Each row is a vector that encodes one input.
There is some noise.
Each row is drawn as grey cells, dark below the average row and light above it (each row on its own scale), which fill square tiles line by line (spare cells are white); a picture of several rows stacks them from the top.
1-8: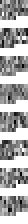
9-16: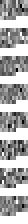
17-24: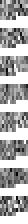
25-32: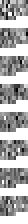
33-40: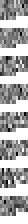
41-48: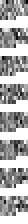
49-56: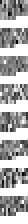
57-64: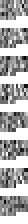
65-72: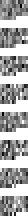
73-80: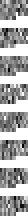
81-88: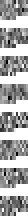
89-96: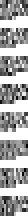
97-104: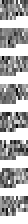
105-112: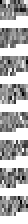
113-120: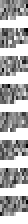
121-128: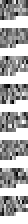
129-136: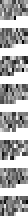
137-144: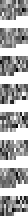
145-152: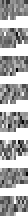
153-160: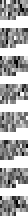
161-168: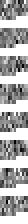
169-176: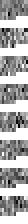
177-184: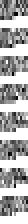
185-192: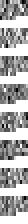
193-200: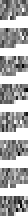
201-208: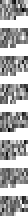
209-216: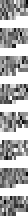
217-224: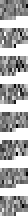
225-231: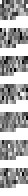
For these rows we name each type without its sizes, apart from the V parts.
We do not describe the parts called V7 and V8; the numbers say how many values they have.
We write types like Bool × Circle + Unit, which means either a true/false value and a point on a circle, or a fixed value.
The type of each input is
Label × Label × Label × Label + V7 × V8.
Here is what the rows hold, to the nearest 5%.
About 60% of them hold four labels. The rest hold a value of V7 and a value of V8.
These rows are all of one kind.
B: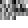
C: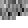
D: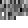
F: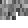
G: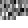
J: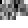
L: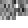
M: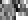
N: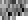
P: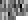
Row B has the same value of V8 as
C, G, L and N.
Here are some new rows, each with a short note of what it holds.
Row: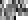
a value of V7 and a value of V8
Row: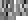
four labels
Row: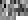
a value of V7 and a value of V8
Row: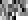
a value of V7 and a value of V8
